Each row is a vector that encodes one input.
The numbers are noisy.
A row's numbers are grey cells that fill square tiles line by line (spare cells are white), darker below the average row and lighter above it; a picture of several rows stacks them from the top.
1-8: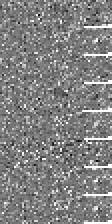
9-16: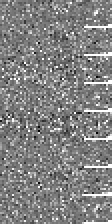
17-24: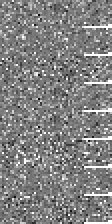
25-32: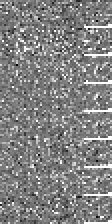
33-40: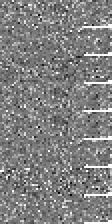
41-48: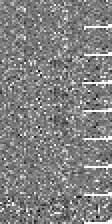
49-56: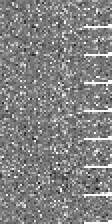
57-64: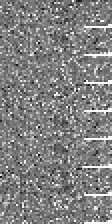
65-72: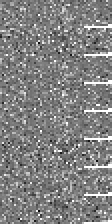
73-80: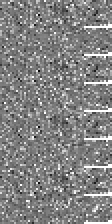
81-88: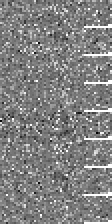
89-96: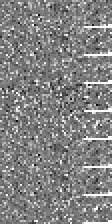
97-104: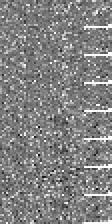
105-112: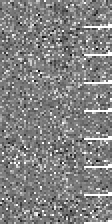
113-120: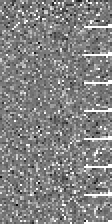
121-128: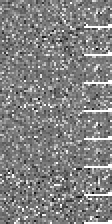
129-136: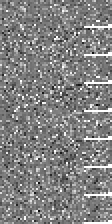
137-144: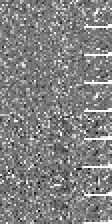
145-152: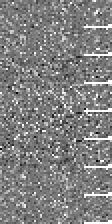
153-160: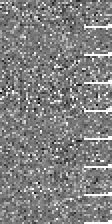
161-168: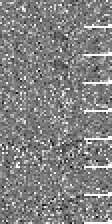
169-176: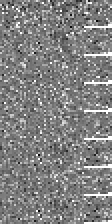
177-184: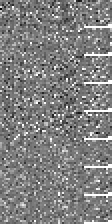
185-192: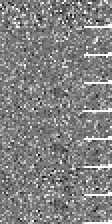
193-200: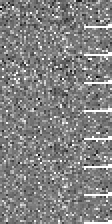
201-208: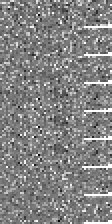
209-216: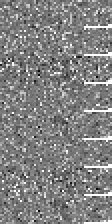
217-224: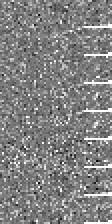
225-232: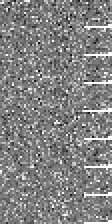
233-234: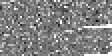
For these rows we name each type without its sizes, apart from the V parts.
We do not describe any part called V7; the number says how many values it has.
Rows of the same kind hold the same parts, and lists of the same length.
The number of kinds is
5.
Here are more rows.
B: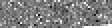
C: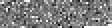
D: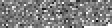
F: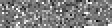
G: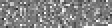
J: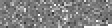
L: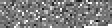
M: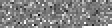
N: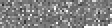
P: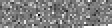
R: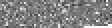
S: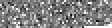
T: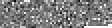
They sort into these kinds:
B, M, P
C, T
D, F, L, S
G, J, R
N

